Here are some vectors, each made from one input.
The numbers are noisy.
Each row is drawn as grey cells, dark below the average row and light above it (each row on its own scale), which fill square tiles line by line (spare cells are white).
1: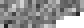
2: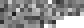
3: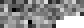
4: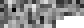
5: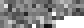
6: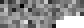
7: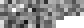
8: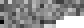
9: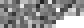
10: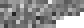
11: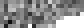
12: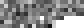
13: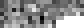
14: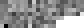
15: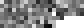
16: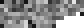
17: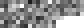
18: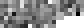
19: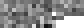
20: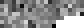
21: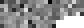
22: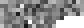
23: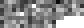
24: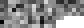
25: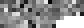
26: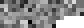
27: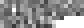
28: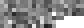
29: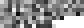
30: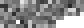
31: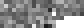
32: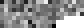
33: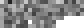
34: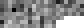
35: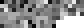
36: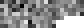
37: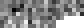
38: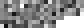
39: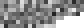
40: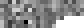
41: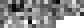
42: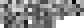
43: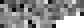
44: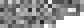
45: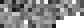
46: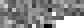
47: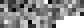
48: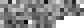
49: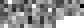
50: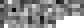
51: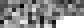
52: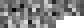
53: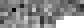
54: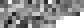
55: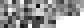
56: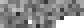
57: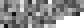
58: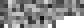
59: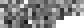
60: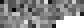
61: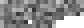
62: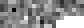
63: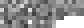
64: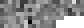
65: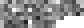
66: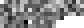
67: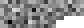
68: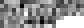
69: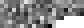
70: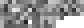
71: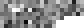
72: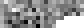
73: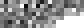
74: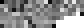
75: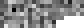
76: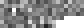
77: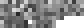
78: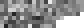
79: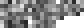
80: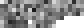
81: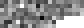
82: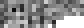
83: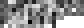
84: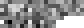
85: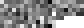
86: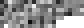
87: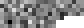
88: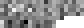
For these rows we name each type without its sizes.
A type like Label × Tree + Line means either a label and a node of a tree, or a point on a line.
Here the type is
Line.
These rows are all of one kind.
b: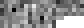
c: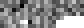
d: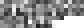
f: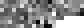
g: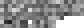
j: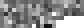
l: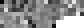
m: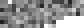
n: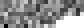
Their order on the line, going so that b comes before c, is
j, f, d, g, n, m, b, c, l.
